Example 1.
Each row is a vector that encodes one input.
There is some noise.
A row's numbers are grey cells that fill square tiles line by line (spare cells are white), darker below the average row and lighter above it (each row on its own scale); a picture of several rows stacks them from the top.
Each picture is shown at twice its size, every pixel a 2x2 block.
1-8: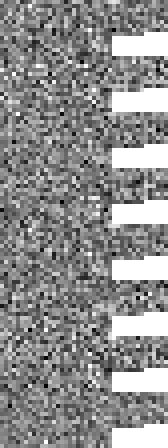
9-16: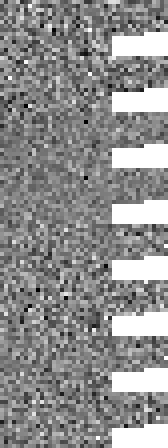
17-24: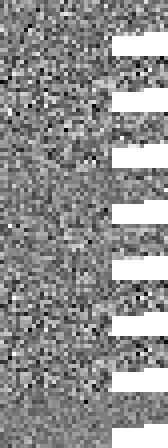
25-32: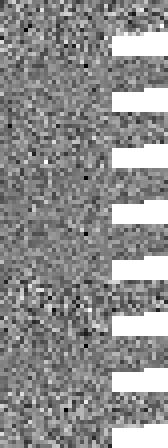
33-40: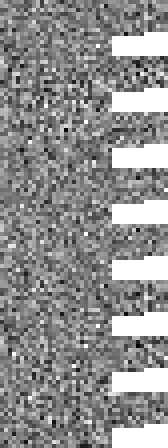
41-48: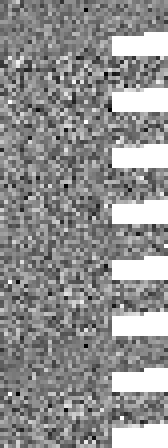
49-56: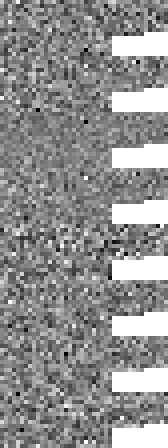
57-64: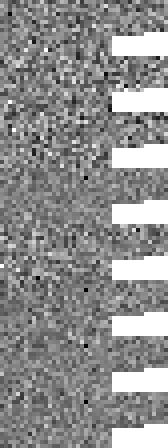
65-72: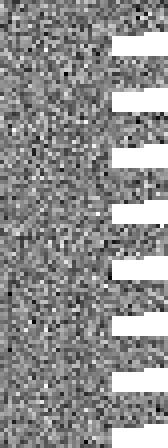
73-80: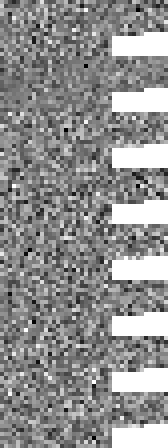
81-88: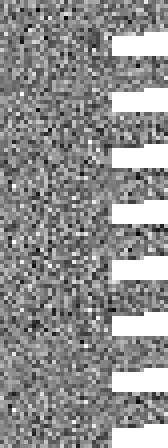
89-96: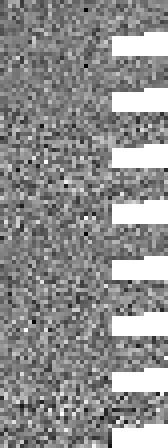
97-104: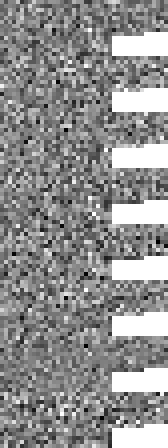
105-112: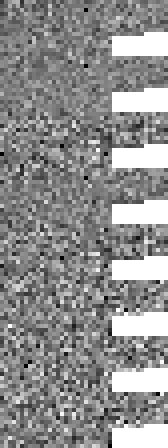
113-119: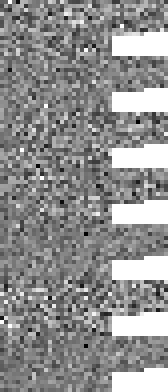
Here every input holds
a node of a 15-node tree.
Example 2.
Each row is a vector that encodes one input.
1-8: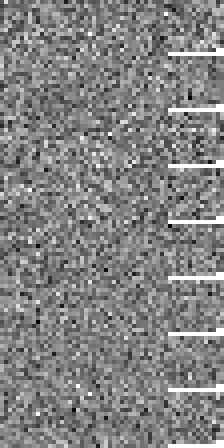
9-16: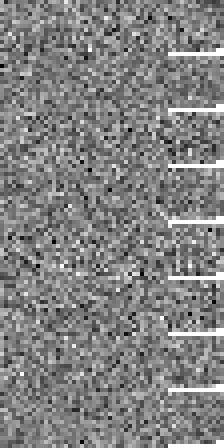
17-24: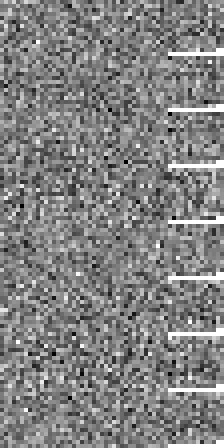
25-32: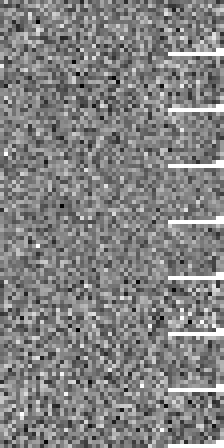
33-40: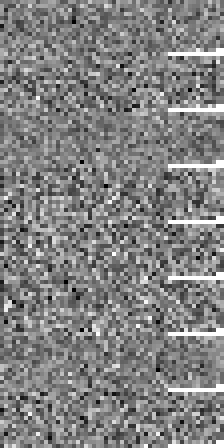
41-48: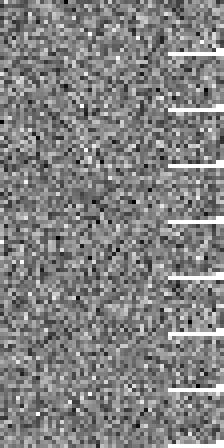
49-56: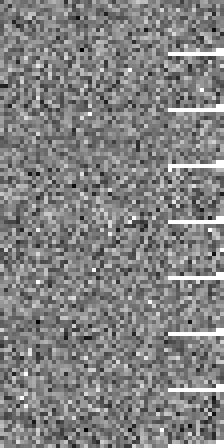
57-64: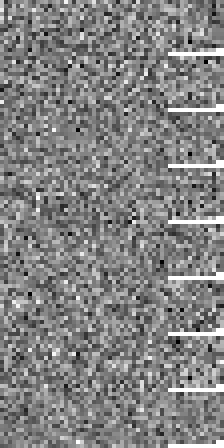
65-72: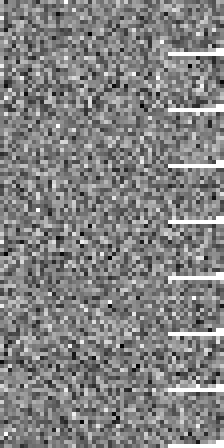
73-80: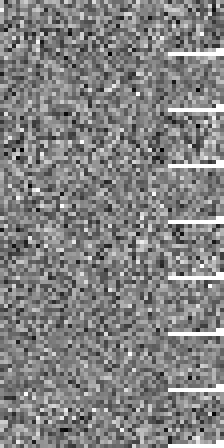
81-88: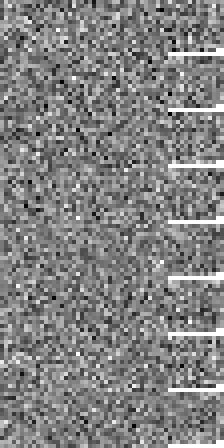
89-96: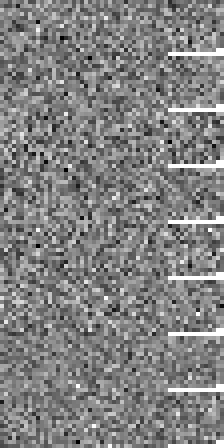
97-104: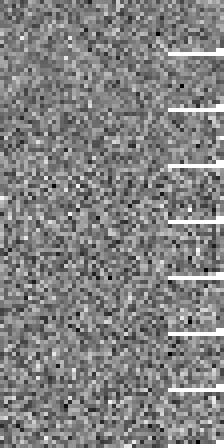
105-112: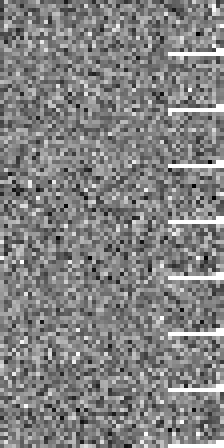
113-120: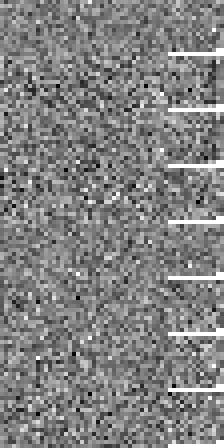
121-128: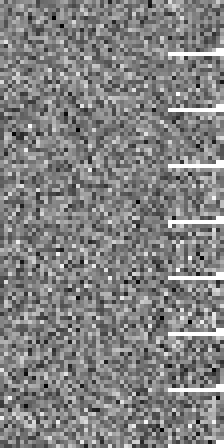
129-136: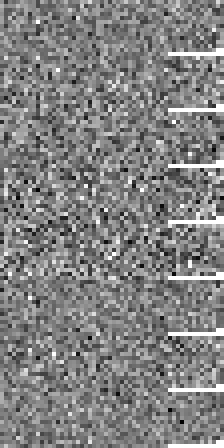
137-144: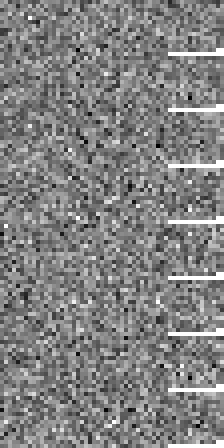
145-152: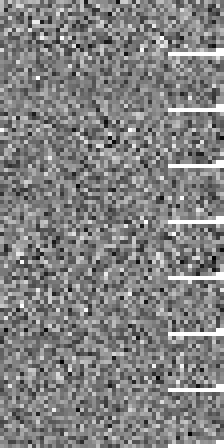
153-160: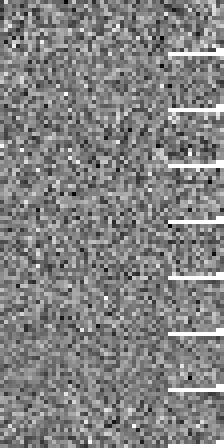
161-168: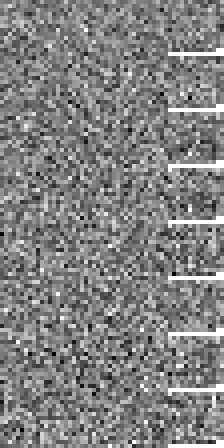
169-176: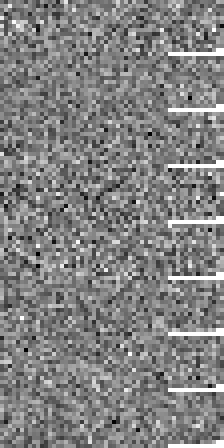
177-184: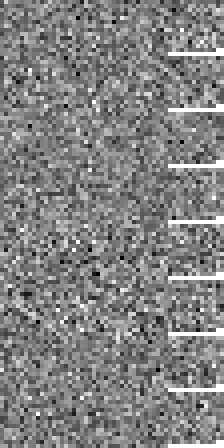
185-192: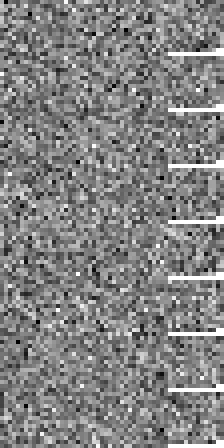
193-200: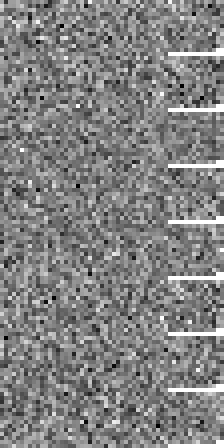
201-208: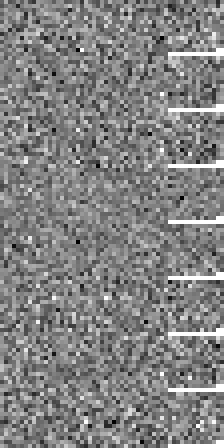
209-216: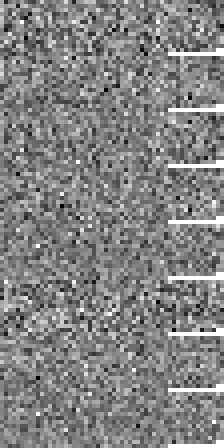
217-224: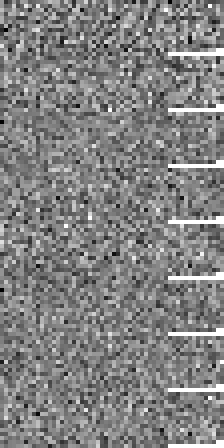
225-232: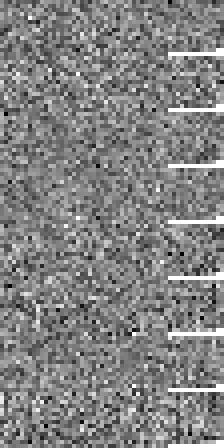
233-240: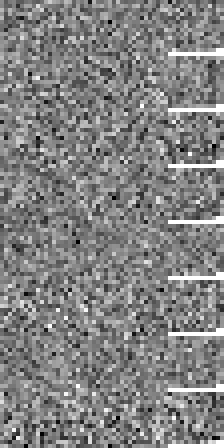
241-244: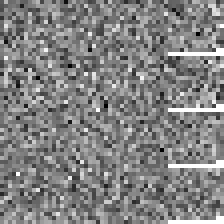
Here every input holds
one of 11 labels.
